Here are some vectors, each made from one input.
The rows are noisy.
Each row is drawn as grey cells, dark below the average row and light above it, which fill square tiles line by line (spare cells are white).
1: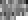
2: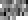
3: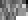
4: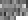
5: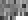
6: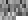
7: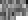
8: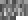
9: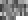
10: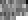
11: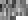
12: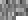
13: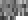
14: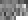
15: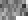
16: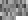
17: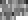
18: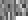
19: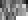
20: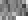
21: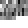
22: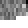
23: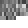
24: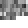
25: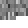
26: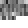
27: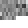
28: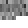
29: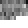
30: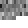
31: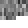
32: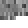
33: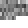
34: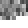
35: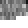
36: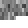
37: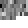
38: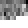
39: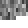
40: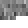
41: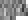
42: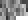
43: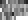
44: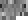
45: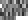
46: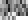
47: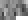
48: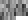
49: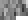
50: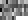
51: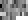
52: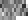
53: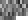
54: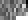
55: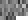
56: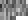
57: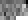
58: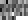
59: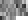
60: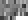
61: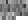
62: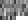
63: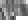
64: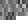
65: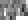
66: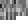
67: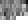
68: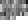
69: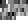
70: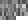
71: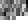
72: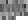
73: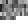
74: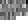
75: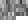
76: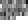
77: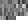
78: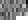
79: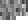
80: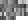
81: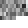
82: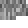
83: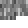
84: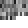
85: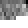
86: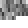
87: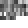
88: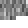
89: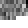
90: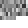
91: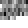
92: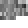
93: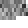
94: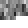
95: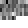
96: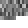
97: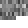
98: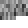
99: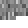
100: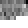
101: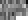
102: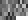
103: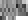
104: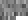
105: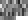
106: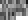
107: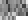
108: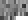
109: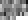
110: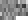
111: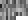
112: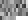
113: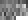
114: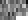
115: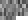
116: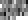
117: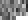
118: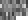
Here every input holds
either a point on a 7-point line, or a point on an 8-point line.
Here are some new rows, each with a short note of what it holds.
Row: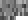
a point on an 8-point line
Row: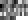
a point on an 8-point line
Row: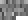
a point on an 8-point line
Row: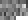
a point on a 7-point line
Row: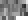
a point on an 8-point line
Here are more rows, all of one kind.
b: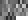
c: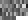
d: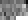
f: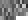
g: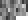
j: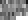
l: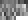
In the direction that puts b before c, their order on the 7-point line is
f, b, c, l, d, j, g.
